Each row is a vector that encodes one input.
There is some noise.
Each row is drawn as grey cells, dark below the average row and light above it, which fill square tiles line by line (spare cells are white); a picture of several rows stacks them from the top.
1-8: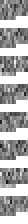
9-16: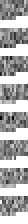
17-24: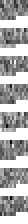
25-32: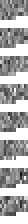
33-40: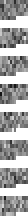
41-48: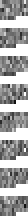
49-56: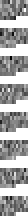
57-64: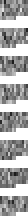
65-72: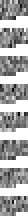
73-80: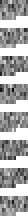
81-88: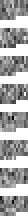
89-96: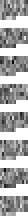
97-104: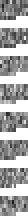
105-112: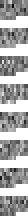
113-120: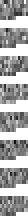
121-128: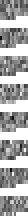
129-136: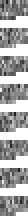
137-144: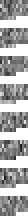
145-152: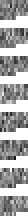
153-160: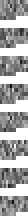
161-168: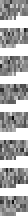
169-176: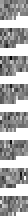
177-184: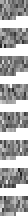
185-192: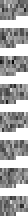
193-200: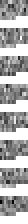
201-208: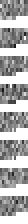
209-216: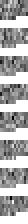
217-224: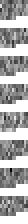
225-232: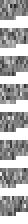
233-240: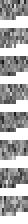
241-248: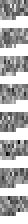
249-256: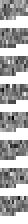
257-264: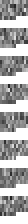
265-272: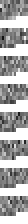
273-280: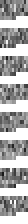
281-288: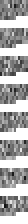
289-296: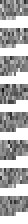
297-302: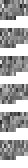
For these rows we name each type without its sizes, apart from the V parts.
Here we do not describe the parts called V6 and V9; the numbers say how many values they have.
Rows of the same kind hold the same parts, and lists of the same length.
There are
4 kinds of row.
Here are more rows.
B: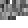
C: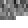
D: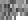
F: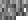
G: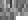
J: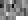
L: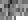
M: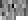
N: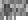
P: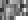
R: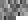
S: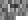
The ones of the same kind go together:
B, F, P
C, G, R, S
D, L, N
J, M

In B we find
a point on a line and a value of V9.
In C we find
a point on a circle and a value of V9.
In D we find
three true/false values and a value of V6.
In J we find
a value of V6.
